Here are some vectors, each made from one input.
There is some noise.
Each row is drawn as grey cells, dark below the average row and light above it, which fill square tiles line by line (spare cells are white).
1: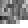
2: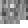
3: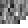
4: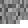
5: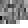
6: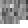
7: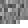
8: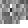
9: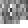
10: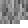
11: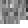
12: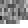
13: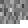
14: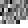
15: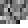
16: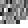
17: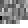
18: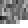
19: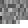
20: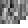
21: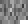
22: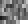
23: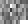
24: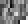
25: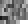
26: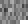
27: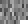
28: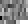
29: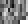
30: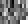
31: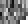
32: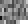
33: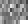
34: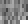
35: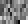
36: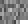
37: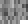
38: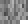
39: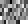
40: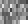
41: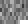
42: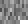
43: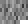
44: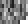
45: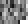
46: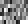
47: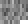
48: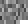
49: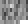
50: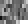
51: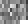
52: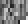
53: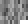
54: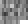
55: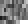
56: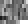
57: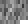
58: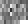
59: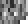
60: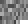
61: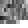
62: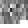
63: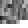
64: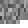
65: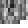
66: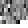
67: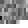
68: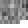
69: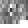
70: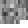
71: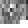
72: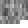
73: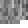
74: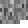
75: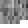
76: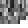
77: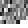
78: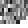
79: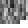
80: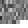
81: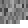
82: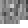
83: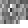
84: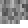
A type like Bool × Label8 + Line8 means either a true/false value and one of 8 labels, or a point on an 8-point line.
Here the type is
Bool × Line7.
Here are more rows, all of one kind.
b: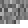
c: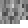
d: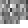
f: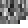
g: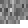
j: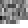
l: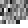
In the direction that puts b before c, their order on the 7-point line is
f, j, b, g, c, l, d.
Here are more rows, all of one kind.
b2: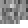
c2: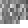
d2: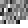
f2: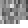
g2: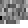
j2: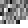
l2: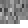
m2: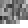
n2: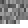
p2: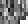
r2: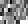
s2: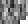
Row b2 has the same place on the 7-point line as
d2, f2, j2 and r2.
